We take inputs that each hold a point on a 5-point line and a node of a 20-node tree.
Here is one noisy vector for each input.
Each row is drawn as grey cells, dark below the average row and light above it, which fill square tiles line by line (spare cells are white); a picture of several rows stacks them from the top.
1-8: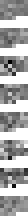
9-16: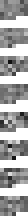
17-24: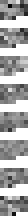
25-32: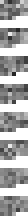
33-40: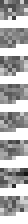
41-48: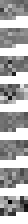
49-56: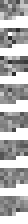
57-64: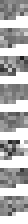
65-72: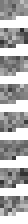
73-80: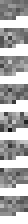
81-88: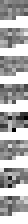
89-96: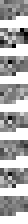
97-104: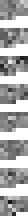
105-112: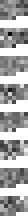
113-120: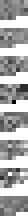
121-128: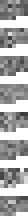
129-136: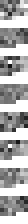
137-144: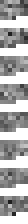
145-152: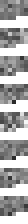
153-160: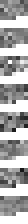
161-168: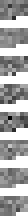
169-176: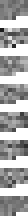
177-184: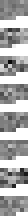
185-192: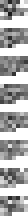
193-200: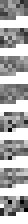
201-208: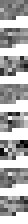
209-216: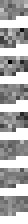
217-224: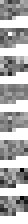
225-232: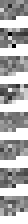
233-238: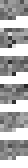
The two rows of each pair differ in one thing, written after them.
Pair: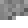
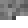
the place on the 5-point line
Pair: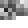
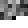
the place on the 5-point line
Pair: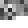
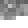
the node of the tree
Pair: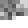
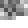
the node of the tree
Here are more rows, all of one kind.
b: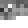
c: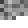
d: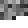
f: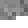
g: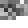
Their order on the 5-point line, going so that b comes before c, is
g, d, b, f, c.
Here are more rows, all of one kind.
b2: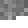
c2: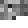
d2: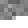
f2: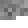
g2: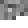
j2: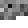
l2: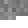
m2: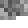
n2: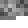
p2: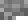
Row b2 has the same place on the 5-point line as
j2 and m2.
